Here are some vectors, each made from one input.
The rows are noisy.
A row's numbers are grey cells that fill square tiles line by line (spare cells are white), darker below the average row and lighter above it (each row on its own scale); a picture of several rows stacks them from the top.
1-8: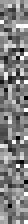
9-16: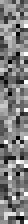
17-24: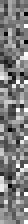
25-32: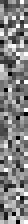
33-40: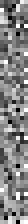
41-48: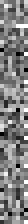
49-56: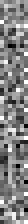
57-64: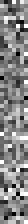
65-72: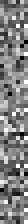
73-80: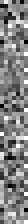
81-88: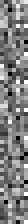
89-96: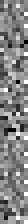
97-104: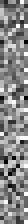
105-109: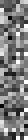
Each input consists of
four true/false values.
